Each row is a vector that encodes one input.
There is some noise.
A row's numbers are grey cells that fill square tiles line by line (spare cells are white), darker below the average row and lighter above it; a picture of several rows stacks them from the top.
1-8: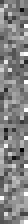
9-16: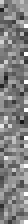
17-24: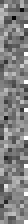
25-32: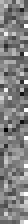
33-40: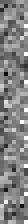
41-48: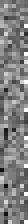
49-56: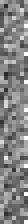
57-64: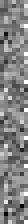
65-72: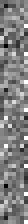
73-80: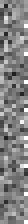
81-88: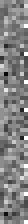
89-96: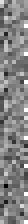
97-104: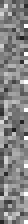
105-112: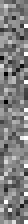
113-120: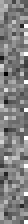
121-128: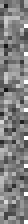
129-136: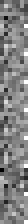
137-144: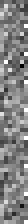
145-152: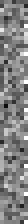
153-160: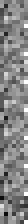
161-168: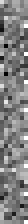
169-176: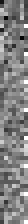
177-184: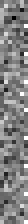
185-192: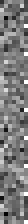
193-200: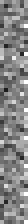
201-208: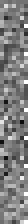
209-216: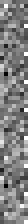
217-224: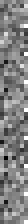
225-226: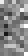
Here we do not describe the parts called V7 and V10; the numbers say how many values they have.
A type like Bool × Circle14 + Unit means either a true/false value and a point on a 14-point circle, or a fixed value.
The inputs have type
Bool × (Line6 + V7) × Line11 × V10.
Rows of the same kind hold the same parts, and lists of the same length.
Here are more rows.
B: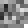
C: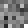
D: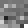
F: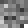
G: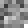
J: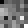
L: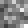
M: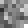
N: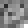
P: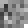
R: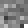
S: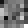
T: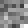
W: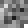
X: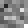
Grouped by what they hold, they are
B, G, L, M, N, P, T, X
C, D, F, J, R, S, W

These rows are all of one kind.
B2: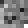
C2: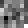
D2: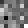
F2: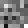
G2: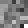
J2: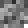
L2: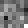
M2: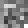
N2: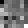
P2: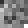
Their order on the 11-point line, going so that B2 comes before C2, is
N2, P2, B2, J2, L2, G2, M2, C2, D2, F2.
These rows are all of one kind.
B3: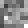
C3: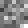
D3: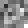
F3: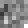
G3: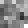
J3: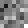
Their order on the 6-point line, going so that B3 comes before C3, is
D3, F3, B3, C3, G3, J3.
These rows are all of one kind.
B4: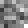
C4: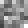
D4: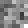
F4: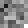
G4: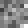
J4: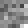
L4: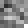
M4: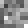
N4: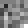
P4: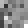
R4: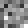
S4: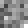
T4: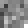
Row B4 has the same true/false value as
G4, J4, N4 and S4.
